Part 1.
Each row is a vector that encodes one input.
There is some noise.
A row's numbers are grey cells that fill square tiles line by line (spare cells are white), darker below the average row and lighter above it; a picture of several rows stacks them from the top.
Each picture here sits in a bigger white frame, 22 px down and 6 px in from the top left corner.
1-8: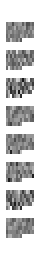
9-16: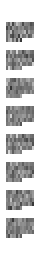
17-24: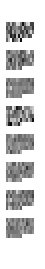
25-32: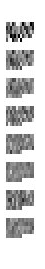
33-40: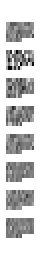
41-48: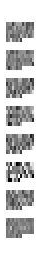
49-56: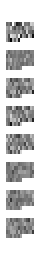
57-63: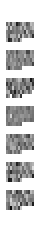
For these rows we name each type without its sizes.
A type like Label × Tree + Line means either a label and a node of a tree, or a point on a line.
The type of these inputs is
Bool × Bool × Bool × Bool + Line.
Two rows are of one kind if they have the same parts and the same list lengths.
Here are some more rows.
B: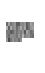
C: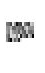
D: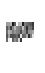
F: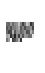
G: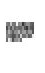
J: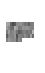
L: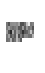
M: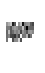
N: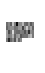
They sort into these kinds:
B, C, D, G, J, M
F, L, N

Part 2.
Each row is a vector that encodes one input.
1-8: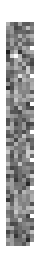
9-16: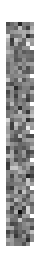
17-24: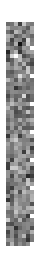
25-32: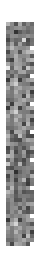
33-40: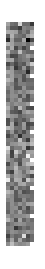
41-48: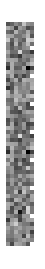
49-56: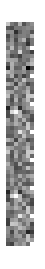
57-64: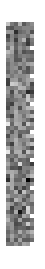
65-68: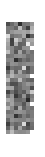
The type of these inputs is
Line7 + Line8.
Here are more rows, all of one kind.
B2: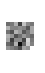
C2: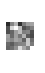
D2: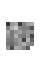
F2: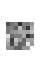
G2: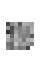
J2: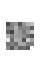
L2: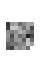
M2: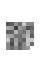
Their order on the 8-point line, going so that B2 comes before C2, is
F2, B2, M2, G2, J2, D2, L2, C2.
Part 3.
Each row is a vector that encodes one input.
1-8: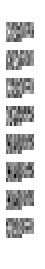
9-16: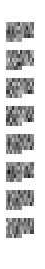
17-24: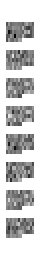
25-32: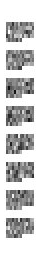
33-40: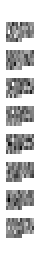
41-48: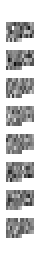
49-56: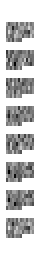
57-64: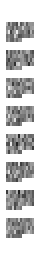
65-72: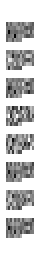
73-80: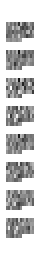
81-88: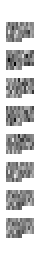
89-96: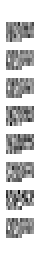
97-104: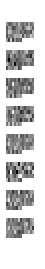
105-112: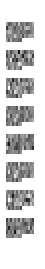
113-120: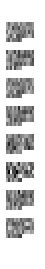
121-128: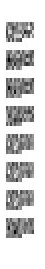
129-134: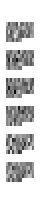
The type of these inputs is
(Circle6 + Unit) × Line7.
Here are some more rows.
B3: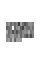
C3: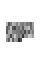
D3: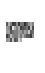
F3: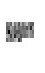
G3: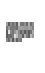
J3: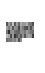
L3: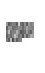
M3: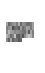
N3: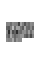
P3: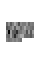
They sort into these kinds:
B3, D3, F3, J3, N3, P3
C3, G3, L3, M3

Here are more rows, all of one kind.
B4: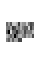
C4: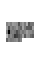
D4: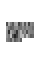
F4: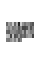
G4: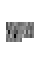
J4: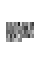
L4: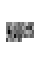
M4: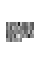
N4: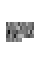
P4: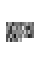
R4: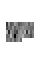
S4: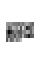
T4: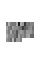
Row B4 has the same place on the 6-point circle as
G4, L4, P4 and R4.
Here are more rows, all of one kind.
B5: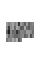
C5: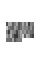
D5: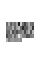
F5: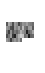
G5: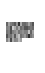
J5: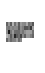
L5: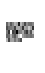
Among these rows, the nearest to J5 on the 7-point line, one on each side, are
B5 and C5.
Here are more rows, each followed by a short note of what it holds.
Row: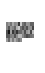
a point on a 6-point circle and a point on a 7-point line
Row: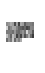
a point on a 6-point circle and a point on a 7-point line
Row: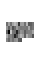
a point on a 6-point circle and a point on a 7-point line
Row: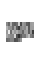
a point on a 7-point line
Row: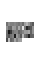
a point on a 6-point circle and a point on a 7-point line
